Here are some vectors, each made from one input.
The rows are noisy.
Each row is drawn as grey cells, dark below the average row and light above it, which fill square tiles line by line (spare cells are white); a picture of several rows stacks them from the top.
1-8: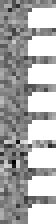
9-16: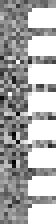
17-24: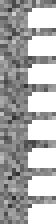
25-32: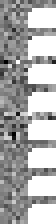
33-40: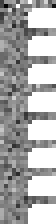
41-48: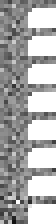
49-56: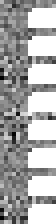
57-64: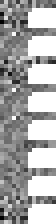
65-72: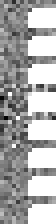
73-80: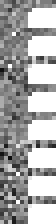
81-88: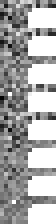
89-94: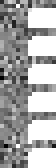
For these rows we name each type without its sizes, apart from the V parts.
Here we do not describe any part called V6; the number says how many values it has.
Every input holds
either a node of a tree and a true/false value, or a value of V6.
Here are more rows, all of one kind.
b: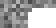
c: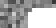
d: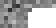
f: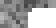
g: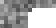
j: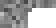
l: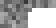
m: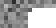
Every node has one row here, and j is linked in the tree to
c and l.
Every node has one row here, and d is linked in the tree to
l and m.
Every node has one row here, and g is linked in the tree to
f.
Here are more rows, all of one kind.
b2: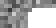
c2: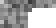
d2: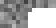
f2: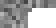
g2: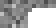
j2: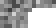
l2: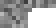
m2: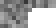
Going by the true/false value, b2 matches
c2 and j2.
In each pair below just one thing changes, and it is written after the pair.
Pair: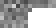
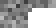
the node of the tree
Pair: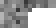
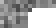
the true/false value
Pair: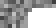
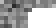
the node of the tree
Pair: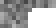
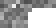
the node of the tree
